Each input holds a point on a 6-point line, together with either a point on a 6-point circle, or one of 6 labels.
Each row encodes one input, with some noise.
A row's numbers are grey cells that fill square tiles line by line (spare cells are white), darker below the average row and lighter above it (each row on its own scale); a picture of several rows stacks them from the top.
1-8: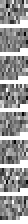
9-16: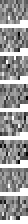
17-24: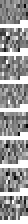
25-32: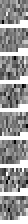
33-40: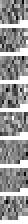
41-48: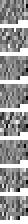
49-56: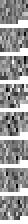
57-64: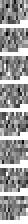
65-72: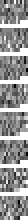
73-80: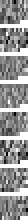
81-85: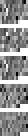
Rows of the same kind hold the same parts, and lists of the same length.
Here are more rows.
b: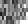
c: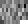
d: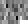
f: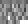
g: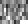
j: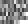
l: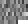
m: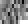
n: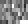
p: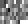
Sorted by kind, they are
b, d, j, l, m
c, f, g, n, p

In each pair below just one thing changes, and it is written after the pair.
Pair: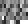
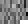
the place on the 6-point circle
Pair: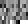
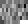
the place on the 6-point circle
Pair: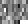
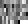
the place on the 6-point circle
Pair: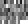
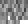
the place on the 6-point circle
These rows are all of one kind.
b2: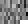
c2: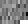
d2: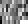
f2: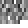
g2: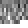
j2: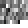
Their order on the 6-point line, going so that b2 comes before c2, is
f2, j2, b2, g2, c2, d2.
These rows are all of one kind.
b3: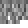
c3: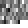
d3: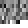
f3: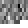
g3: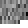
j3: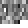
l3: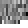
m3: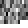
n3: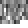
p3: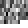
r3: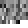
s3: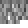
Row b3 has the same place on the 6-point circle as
n3 and s3.
